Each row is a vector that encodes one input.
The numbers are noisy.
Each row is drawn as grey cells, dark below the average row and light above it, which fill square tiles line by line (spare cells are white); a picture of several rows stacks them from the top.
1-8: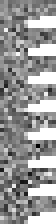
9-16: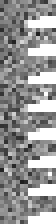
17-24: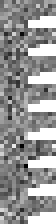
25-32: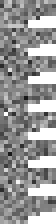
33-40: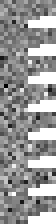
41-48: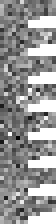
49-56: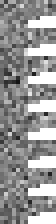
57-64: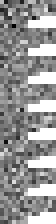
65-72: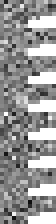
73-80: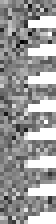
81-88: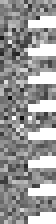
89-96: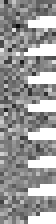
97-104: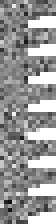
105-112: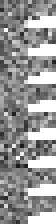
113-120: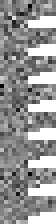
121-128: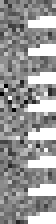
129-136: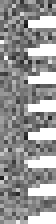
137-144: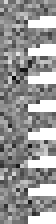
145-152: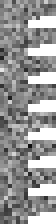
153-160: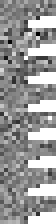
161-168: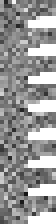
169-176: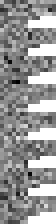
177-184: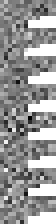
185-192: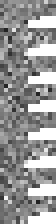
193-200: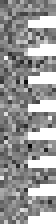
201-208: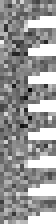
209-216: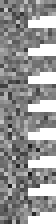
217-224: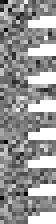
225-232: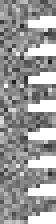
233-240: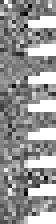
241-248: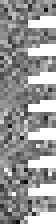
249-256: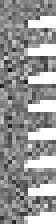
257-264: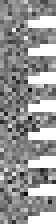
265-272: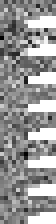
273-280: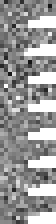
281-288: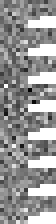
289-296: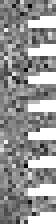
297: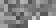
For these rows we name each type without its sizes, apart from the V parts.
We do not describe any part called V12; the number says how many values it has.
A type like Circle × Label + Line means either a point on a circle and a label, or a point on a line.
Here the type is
Bool × Bool × Bool + Label × (Line + V12) + Tree.
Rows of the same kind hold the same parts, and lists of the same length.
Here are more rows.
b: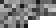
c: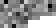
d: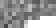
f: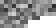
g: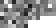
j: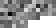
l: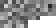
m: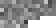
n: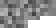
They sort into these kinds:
b, d, j, n
c, l, m
f
g

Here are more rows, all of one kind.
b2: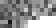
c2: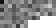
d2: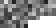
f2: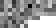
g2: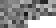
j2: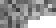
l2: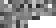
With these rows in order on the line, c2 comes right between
f2 and g2.
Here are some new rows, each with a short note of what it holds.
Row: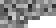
a node of a tree
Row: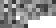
a label and a value of V12
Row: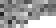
three true/false values
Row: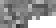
a label and a value of V12
